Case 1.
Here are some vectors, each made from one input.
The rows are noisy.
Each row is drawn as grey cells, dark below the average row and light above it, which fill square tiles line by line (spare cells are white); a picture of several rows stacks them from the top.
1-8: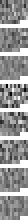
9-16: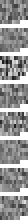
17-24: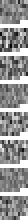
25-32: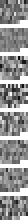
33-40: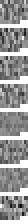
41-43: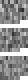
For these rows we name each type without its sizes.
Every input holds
either a fixed value, or three true/false values.
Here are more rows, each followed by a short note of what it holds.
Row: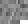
three true/false values
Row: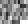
three true/false values
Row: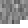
three true/false values
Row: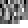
a fixed value
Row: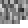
three true/false values
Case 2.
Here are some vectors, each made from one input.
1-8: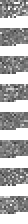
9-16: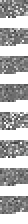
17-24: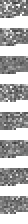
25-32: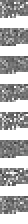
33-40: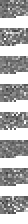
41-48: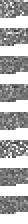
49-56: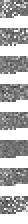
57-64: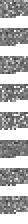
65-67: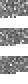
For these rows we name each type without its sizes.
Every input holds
four true/false values.
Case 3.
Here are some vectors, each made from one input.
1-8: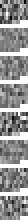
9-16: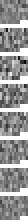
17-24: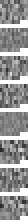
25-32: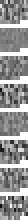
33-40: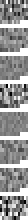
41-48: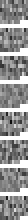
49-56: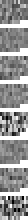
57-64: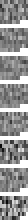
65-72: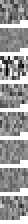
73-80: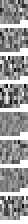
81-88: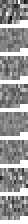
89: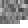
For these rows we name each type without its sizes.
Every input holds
either a fixed value, or four true/false values.
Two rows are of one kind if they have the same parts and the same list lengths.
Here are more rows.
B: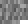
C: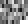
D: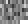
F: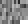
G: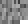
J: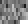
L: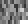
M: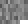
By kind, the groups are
B, C, D, F, G, M
J, L

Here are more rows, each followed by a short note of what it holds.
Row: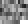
four true/false values
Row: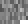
four true/false values
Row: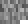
four true/false values
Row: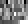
a fixed value
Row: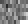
a fixed value
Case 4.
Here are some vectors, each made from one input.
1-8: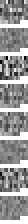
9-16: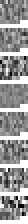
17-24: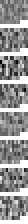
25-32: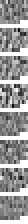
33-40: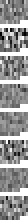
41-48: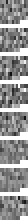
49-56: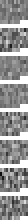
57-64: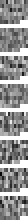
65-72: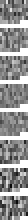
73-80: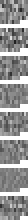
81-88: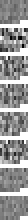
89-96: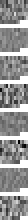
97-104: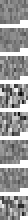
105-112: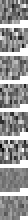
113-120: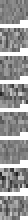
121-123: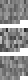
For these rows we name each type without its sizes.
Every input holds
either a fixed value, or four true/false values.
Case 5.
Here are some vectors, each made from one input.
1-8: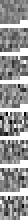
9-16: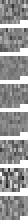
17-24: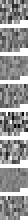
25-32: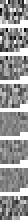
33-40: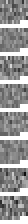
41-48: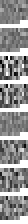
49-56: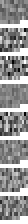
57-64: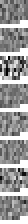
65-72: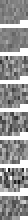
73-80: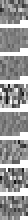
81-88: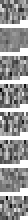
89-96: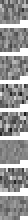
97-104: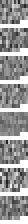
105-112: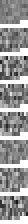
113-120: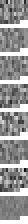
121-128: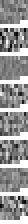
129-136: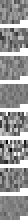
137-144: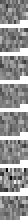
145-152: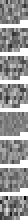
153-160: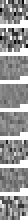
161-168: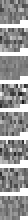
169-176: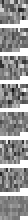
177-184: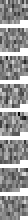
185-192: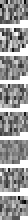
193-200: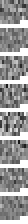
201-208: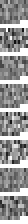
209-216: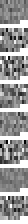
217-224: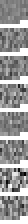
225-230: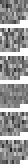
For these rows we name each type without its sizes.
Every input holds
either a fixed value, or four true/false values.
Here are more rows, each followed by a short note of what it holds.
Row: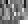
a fixed value
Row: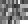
a fixed value
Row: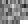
four true/false values
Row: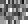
a fixed value
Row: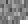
four true/false values
